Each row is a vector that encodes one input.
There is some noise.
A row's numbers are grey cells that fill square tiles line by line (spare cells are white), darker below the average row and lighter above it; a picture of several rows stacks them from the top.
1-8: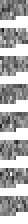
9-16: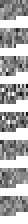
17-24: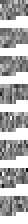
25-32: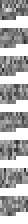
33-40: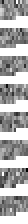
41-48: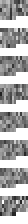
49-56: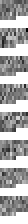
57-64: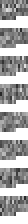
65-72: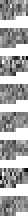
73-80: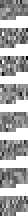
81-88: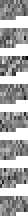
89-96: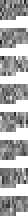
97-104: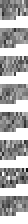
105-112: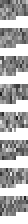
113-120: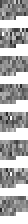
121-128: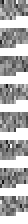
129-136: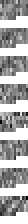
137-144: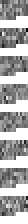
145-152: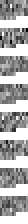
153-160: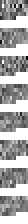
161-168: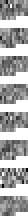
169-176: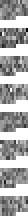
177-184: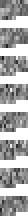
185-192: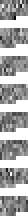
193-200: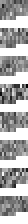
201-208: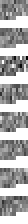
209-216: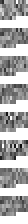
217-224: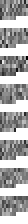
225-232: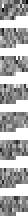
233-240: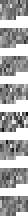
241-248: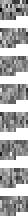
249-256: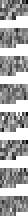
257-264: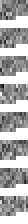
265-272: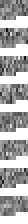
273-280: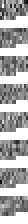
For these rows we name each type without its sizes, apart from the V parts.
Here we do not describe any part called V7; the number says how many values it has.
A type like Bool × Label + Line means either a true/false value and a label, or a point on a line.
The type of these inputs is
(Bool × Bool × Bool × Bool × (Line × Line + V7) + Label) × Label.
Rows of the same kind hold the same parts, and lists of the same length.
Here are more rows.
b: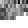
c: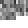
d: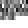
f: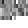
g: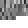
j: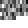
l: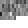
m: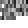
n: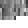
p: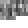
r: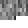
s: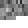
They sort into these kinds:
b, d, j, m
c, f, g
l, n, p, r, s

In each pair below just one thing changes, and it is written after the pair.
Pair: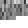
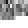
the label
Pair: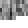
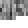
one of the four true/false values
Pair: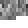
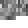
one of the four true/false values
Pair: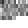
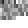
the value of V7
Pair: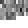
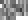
the value of V7
